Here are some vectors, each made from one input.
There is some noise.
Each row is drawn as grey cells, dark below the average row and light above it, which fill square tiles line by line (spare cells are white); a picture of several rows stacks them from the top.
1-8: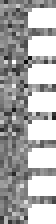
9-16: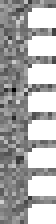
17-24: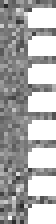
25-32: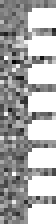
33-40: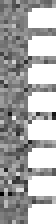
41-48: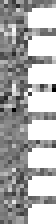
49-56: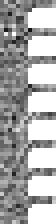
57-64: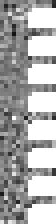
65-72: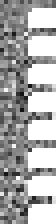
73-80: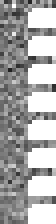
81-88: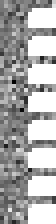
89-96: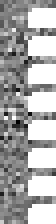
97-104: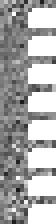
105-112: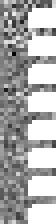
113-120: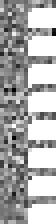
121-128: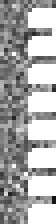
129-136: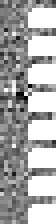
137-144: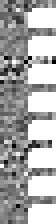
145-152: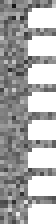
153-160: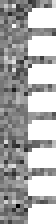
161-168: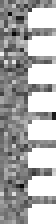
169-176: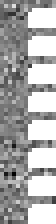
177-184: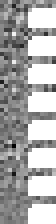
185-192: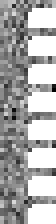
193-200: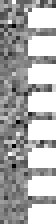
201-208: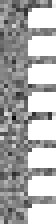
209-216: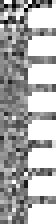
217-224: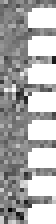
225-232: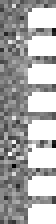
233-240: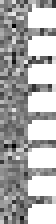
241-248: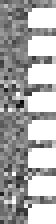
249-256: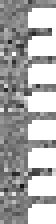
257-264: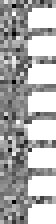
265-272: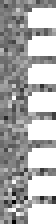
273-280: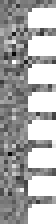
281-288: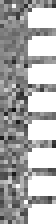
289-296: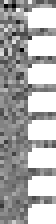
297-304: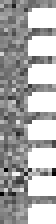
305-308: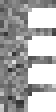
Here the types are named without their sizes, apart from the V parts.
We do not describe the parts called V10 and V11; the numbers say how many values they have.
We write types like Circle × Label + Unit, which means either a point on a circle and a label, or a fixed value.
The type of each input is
(Bool × Bool × Bool + Unit) × V10 × V11 + Line.
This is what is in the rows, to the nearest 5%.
About 15% of them hold a point on a line. The rest hold a value of V10 and a value of V11, together with either a fixed value, or three true/false values.
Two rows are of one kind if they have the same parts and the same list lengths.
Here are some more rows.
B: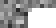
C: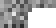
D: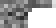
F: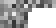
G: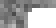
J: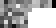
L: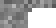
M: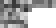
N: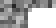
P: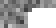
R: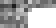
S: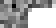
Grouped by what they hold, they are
B, D, G, M, N, R, S
C, F
J, L, P

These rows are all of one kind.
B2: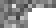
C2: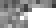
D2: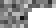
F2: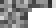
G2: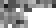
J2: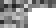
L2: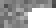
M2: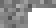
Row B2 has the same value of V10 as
C2 and J2.
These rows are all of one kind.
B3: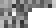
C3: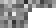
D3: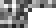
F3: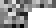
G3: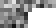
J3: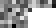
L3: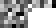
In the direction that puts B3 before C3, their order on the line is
L3, J3, B3, D3, F3, C3, G3.
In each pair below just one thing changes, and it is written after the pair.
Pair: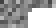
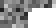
one of the three true/false values
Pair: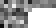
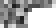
the value of V10
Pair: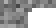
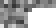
the value of V10
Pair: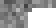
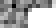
one of the three true/false values
